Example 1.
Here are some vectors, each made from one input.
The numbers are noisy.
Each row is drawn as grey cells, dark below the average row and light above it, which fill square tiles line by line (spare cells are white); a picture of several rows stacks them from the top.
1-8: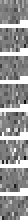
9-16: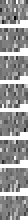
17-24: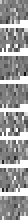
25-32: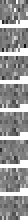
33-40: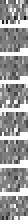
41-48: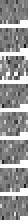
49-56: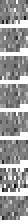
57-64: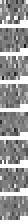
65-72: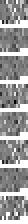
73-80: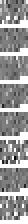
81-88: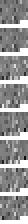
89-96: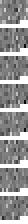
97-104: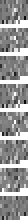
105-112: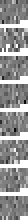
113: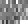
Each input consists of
a point on a 16-point line.
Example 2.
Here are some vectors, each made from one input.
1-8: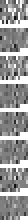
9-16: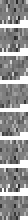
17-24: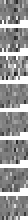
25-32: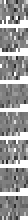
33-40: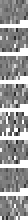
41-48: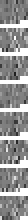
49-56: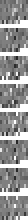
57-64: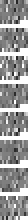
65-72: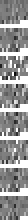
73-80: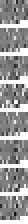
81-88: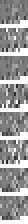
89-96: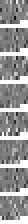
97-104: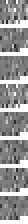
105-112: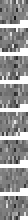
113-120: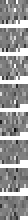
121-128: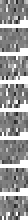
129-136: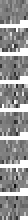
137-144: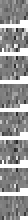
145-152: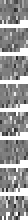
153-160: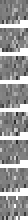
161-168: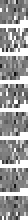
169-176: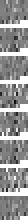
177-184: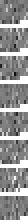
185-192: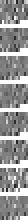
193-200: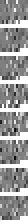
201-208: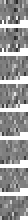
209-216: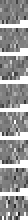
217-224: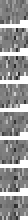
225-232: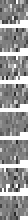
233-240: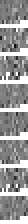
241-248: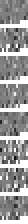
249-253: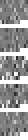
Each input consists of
a point on an 11-point line.
